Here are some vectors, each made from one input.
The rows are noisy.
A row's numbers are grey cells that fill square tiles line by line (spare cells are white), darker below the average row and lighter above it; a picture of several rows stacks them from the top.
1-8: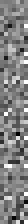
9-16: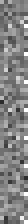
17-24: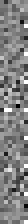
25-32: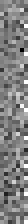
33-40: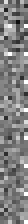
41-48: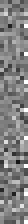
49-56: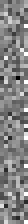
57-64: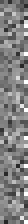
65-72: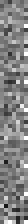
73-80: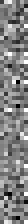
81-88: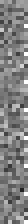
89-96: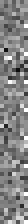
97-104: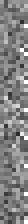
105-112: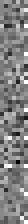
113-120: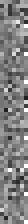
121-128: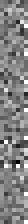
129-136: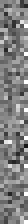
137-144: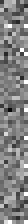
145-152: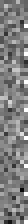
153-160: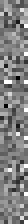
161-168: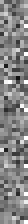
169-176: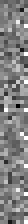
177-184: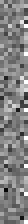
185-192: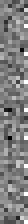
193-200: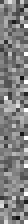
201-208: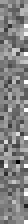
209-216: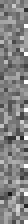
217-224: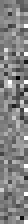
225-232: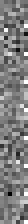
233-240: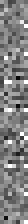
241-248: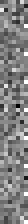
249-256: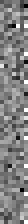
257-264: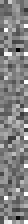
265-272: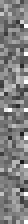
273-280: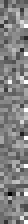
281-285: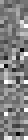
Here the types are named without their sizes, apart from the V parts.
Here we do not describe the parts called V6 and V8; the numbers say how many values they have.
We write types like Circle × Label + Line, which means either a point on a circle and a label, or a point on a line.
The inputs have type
(Bool × Bool × Bool × Bool + V6) × Label × Tree + V8.
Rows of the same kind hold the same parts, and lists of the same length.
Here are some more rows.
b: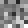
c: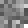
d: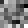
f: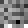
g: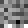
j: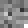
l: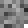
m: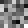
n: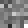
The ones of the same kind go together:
b, j, l
c, n
d, f, g, m

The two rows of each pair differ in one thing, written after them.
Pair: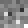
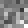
one of the four true/false values
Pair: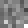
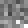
one of the four true/false values
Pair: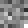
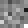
the label
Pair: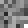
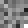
the node of the tree
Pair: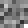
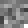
one of the four true/false values
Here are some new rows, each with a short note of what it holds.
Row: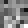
a label, a node of a tree and four true/false values
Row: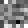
a value of V8
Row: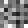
a value of V8
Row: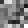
a value of V8
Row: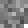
a label, a node of a tree and a value of V6
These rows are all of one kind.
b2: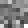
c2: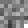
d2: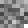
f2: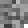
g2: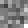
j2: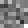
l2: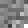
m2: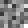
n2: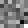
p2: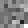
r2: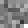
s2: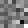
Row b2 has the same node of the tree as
g2, j2 and n2.
